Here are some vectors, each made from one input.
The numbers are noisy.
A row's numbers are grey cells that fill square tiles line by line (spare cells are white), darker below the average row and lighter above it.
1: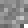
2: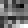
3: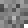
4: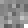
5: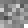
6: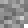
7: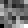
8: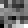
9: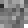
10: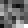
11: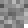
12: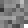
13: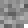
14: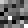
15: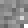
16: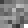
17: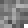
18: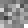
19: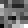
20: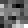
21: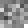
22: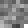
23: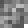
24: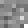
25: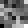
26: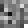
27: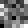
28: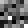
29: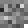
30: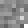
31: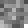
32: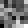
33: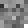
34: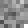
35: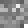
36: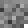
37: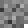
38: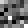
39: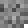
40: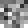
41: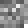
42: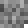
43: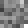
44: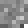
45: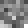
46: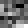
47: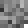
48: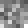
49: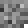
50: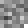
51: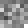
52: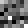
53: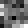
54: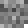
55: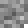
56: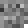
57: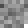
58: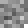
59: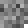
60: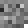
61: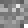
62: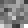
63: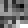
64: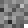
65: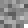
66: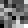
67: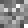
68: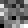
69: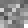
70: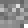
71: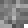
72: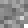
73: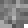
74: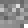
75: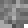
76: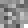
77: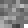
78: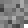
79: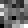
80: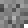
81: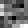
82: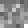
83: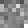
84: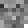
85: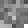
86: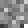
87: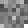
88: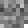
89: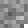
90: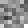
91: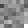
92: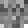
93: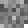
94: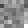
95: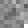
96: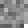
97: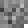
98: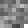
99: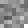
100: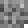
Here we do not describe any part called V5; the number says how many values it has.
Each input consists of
either a point on each of two 3-point lines, or a list of up to two items, each a true/false value and a value of V5.
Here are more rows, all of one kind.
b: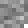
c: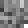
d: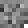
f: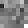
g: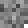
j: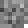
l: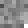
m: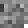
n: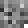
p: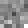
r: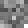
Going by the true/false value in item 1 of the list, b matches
l and p.
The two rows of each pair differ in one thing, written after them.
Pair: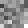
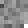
the true/false value in item 2 of the list
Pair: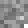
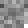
the value of V5 in item 1 of the list
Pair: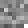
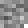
the value of V5 in item 1 of the list
